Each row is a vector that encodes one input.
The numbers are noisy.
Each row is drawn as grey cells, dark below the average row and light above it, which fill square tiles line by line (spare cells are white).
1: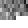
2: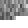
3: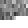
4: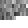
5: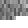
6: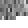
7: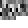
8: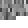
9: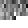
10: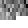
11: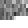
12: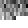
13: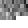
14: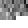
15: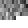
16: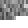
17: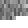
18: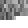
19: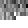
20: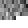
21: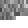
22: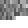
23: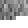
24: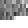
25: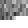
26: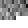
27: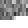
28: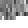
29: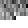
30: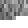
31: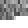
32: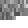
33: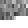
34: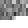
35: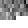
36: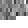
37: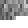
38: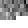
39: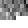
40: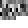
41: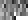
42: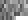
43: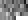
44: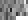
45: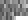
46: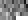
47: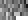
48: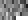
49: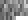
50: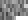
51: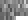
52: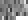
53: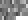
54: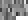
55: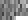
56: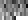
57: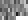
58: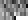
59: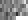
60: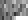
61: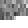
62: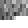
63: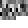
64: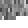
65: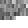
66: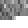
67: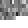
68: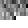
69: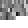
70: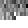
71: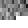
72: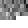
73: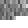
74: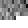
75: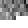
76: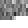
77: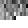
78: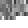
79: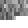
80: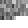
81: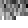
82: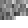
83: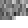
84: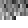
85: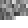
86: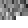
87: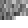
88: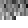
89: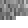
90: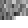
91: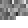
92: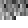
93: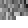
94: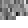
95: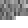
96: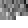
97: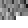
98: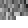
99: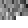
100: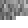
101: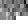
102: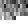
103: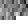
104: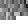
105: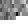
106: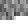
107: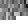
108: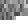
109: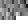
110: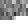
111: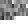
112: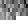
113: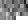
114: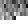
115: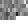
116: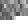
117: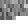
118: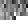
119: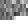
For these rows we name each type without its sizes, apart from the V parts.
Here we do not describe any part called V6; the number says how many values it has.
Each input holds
a list of items, each a true/false value and a value of V6.
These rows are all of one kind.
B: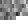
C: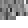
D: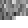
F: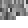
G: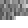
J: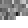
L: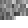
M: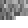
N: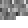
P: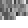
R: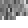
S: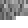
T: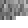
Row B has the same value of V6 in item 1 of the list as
D, M, S and T.
